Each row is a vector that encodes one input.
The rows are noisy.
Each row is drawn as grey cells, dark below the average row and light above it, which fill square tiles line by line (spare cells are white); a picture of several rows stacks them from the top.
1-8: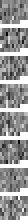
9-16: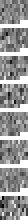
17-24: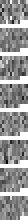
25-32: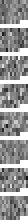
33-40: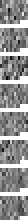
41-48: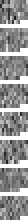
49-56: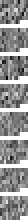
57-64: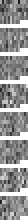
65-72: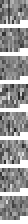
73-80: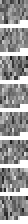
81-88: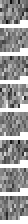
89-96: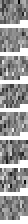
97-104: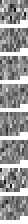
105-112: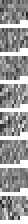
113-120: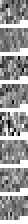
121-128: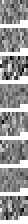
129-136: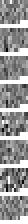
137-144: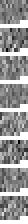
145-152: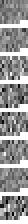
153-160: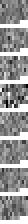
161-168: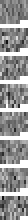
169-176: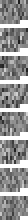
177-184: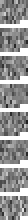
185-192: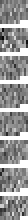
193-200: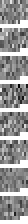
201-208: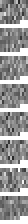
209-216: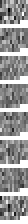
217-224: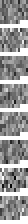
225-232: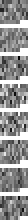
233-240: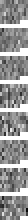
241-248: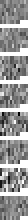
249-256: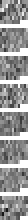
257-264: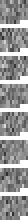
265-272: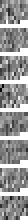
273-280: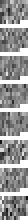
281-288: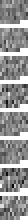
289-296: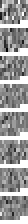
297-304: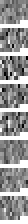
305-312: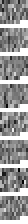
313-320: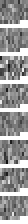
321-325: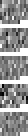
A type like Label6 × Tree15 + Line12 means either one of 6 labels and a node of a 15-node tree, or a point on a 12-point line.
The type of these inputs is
(Circle9 + Unit) × Tree11 + Tree17 + Unit.
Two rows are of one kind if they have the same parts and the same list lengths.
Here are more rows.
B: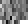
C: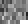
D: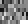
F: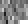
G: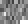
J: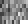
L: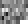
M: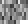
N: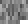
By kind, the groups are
B, N
C, D, F, J
G, M
L

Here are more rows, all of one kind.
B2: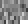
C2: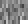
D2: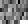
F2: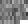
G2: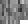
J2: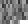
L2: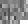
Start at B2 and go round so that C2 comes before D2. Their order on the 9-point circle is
B2, L2, J2, C2, F2, D2, G2.
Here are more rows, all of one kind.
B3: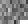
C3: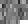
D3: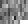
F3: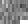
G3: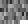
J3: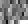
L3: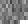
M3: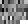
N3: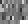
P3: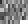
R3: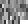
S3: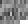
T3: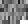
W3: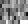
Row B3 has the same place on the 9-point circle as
J3, S3 and W3.
